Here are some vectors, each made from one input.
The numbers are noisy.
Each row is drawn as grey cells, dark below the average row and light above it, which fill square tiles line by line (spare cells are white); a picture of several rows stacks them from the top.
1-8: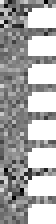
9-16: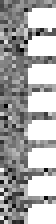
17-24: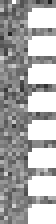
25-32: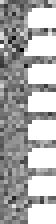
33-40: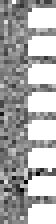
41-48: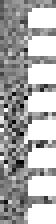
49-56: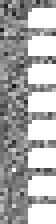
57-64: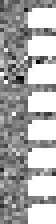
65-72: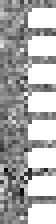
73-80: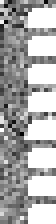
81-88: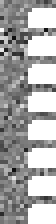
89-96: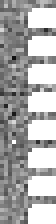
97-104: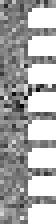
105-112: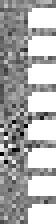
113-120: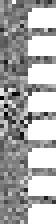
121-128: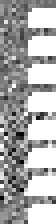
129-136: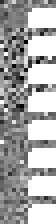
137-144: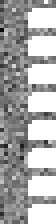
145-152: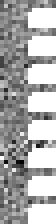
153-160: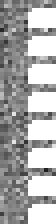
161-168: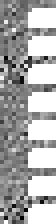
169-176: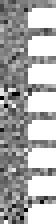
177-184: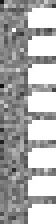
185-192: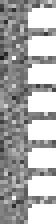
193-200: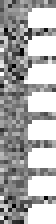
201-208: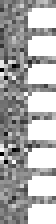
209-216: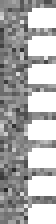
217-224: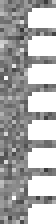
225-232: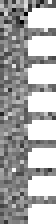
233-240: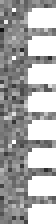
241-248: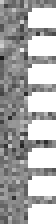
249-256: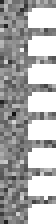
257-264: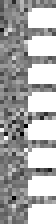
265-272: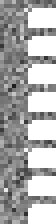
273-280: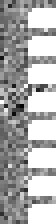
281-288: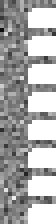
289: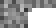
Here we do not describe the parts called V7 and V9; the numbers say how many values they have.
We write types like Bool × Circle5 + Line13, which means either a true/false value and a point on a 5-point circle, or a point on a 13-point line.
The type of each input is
(Line12 + Tree11) × V9 + V7.
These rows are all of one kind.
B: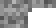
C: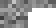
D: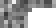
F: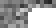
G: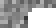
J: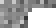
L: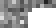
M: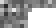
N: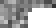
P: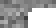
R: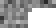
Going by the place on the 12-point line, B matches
G, J, N and P.
